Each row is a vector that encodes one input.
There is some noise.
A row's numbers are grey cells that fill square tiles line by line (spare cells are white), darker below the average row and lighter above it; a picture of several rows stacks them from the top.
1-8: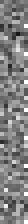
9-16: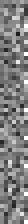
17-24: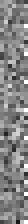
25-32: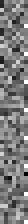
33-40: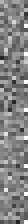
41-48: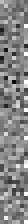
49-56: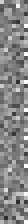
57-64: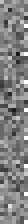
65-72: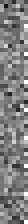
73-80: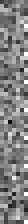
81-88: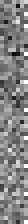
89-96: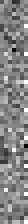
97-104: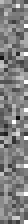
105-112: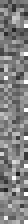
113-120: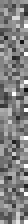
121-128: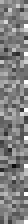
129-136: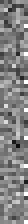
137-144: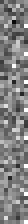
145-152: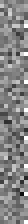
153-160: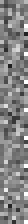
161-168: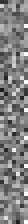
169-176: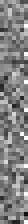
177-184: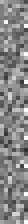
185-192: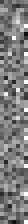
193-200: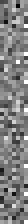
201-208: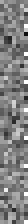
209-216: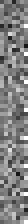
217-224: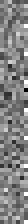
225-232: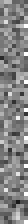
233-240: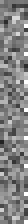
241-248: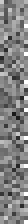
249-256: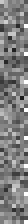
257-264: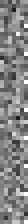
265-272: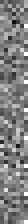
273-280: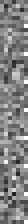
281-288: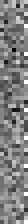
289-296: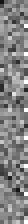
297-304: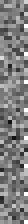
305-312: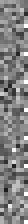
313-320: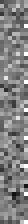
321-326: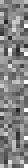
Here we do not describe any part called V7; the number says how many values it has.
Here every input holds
either a point on an 8-point circle and a value of V7, or a point on a 9-point circle and a point on a 15-point circle.
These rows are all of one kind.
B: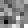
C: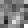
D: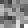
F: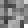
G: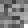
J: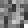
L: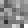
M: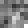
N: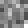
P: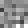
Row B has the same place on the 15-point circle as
C, F and M.
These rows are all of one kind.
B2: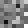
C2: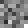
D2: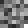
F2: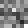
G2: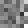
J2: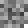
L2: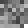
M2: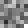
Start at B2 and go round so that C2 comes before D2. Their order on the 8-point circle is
B2, C2, M2, L2, G2, J2, F2, D2.
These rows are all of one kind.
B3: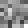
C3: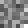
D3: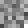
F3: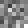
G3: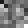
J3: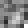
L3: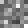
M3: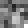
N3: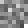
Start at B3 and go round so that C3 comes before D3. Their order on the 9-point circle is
B3, G3, M3, C3, J3, D3, N3, F3, L3.
